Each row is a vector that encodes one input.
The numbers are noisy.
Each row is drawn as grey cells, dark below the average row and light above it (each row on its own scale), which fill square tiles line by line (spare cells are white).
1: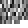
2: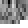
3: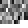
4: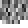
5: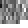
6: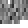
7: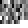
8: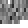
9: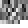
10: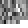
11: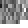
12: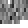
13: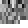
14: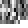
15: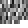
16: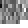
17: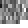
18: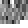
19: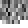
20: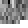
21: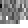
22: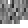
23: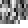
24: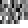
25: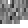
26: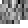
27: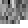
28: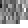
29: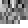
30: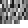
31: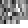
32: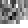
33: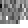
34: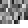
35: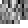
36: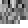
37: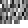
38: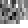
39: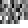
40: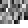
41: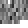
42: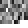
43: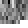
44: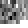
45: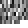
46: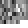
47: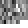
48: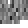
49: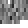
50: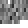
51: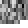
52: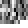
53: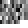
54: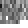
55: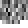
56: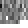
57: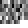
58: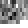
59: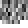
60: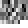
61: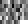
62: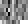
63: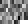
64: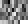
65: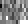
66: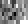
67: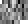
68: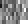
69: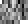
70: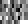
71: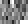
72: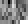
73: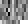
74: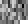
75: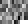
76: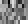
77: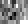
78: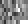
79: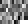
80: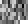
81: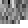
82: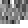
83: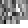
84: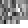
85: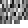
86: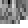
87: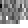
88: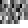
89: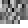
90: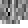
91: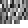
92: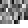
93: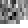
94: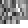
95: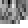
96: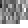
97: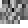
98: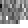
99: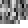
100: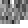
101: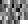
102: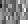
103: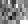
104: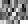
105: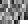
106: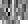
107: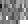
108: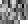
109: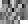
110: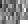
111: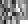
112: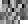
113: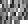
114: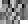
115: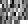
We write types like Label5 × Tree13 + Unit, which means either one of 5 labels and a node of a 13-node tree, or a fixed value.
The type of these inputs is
Bool × Bool × Bool + Tree11.
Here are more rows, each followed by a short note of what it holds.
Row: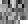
a node of an 11-node tree
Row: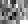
three true/false values
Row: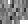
three true/false values
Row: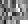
three true/false values
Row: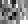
three true/false values
